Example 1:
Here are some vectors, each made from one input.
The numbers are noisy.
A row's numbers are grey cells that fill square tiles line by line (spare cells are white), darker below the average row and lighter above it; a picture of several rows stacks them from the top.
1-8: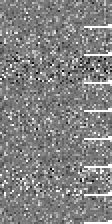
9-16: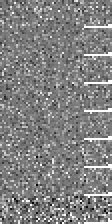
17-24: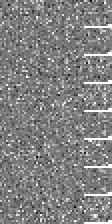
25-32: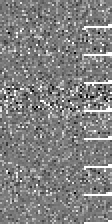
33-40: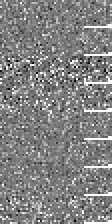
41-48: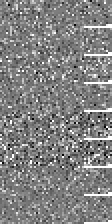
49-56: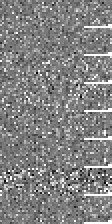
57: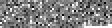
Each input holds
either one of 4 labels, or four true/false values.
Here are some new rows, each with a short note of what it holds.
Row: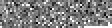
one of 4 labels
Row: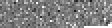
four true/false values
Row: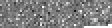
four true/false values
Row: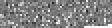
four true/false values
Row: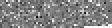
four true/false values
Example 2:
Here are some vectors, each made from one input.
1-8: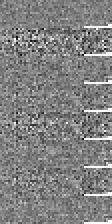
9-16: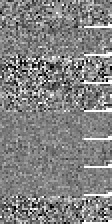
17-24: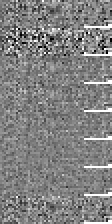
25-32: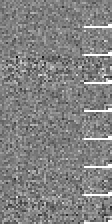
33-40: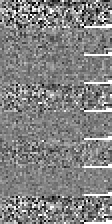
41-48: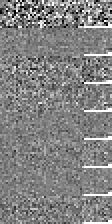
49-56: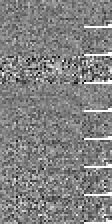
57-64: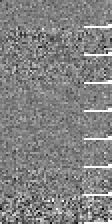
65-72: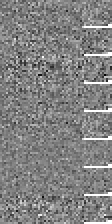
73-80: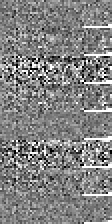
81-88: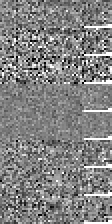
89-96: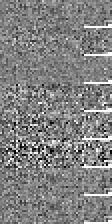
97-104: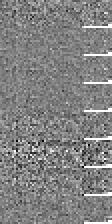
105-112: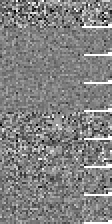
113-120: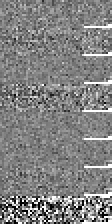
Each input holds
a list of up to two points on a 7-point line.
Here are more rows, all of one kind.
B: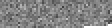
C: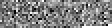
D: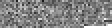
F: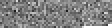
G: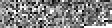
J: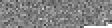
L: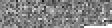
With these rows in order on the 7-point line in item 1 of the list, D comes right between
G and L.
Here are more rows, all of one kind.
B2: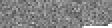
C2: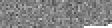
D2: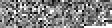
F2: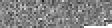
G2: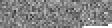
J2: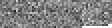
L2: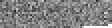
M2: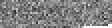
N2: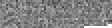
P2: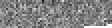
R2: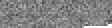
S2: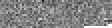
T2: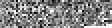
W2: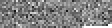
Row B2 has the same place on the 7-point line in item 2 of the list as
C2, M2, N2 and T2.
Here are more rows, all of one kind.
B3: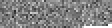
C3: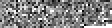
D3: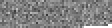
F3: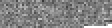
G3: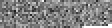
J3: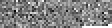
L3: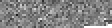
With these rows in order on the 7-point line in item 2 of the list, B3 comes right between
C3 and D3.
